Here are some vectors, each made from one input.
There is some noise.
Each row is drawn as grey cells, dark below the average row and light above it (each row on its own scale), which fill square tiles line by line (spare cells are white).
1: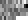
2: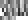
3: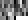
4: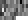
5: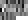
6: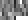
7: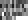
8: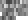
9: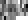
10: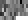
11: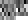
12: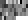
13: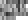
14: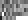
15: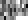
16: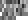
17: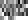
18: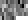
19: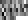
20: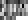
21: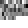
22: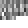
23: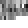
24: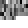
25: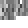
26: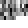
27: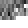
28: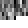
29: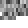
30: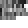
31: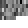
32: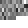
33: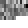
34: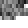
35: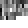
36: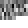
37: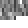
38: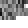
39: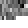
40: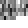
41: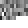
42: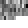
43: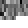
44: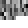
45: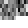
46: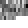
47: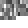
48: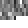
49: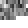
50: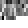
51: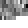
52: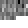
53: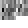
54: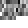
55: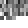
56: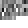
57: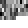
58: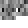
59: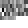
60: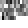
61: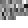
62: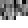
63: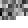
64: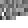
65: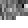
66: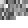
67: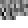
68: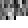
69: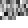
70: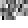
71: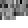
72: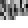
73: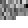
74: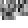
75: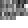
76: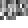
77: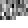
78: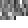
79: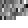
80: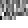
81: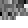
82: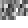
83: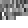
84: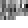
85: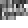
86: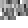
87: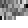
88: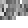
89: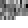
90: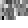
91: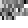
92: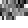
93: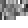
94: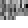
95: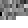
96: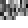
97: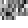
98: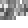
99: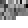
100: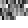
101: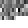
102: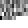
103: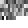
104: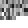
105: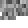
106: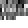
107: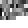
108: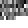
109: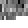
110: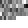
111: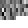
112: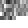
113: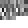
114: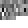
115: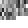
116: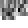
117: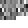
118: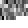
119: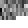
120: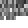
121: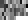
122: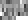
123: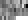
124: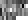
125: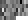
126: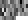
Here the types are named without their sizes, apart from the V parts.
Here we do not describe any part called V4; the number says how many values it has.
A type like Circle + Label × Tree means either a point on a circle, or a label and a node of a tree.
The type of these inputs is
List(Label × V4).
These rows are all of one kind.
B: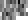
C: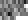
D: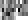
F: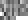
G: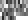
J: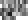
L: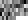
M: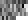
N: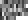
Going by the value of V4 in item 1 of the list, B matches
C and M.
